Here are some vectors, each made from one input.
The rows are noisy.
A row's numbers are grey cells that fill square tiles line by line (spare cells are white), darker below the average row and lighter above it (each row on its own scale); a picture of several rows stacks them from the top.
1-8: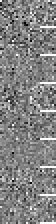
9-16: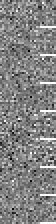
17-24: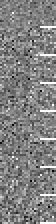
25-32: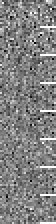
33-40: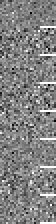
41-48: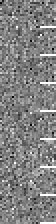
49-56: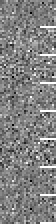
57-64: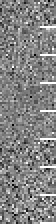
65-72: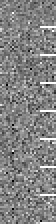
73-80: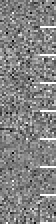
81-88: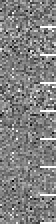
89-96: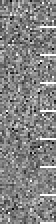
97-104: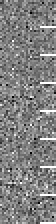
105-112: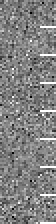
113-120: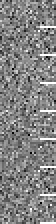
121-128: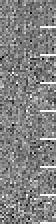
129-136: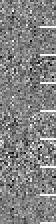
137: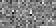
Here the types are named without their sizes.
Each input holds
a list of points on a circle.
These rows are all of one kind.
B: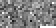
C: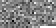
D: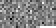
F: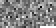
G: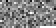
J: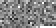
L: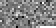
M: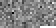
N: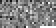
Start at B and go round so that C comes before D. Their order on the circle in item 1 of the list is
B, M, C, J, L, G, D, N, F.
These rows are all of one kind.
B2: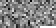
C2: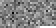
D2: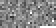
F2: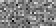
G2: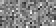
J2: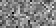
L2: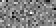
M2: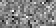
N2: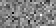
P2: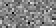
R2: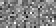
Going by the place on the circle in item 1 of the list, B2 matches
J2, M2 and N2.
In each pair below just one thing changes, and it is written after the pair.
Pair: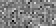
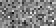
the place on the circle in item 1 of the list
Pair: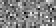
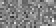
the place on the circle in item 2 of the list
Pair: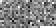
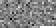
the place on the circle in item 2 of the list
